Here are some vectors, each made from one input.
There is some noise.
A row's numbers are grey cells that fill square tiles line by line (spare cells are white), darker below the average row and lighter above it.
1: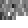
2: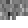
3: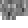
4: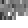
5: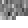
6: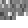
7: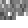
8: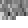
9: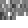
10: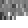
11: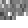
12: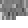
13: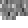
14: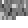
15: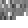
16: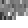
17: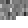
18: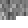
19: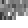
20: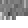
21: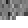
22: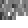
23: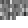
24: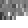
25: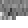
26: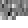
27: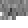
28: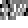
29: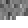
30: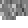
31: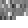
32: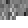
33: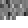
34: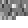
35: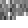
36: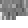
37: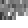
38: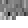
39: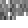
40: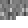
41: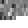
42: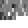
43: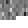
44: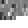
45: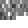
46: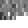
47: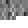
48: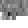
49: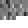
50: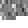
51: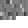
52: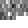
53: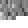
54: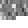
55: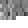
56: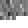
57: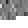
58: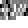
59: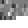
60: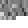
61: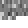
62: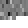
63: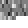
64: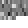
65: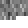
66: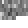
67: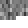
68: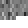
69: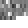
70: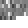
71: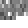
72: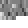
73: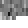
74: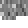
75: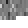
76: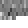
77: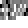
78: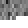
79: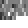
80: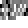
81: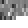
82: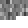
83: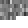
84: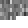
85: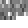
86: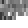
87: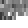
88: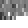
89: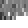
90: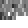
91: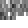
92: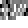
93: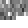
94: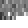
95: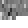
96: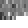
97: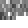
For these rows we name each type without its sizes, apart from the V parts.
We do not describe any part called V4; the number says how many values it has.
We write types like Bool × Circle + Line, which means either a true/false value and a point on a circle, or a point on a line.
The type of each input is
List(Bool × V4).
